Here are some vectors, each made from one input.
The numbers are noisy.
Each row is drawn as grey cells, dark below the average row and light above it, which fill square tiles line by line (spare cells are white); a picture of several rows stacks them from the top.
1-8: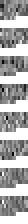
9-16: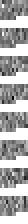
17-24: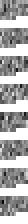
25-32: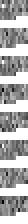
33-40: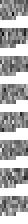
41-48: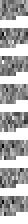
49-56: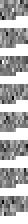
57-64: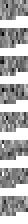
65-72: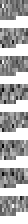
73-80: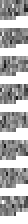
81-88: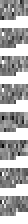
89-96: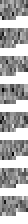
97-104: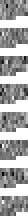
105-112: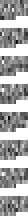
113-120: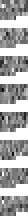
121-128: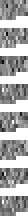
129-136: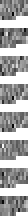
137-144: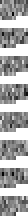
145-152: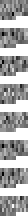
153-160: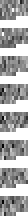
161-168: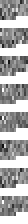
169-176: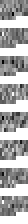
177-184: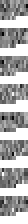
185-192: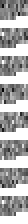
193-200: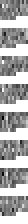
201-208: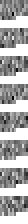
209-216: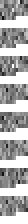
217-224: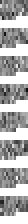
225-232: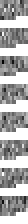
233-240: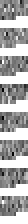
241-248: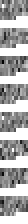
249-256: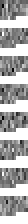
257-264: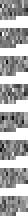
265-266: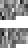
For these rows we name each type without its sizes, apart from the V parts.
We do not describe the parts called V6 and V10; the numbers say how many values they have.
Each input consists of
a value of V10, together with either a label and a true/false value, or a value of V6.
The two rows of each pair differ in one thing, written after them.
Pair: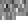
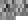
the value of V6
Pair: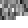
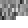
the value of V6
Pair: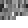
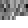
the value of V6
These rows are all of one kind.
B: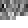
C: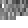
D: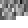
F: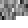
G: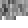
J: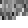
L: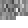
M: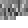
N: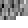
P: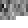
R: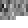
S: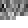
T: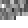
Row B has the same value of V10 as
P, R and S.
